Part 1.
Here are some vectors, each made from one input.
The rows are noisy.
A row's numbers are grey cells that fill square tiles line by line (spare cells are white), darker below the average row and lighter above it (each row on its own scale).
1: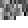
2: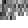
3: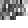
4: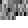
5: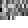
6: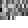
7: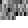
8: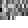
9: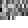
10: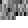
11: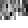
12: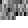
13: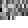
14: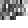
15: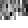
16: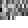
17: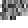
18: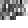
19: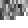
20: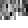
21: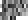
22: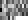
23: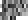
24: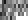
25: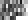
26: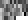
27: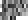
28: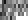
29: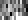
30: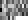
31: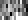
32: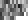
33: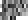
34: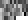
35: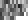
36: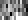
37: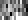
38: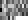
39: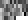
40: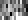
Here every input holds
three true/false values.
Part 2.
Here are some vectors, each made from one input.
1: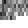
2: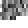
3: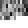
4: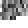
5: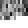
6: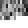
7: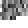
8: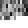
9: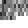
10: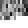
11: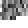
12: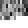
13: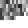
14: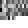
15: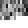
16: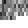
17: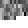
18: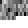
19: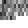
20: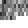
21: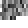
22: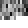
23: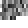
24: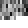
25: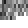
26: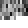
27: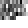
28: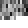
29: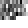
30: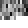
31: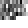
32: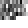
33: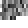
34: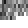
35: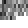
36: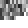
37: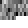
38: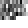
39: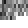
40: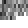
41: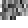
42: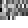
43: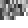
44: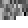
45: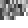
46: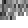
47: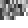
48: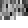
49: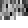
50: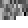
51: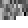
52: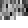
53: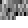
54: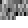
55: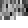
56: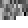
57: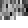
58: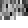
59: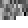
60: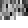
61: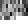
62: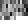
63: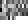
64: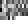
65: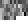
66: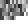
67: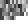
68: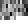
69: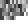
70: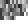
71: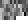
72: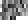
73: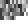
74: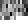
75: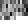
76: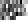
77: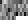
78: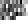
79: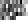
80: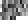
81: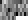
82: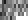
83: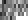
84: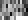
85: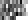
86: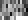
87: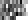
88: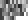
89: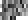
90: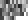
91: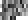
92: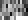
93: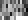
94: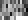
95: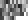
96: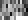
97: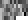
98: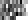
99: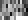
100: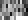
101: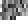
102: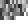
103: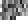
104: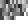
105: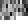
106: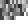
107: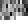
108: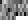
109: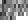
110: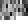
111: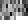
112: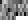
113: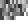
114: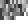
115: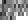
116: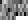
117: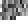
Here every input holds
three true/false values.
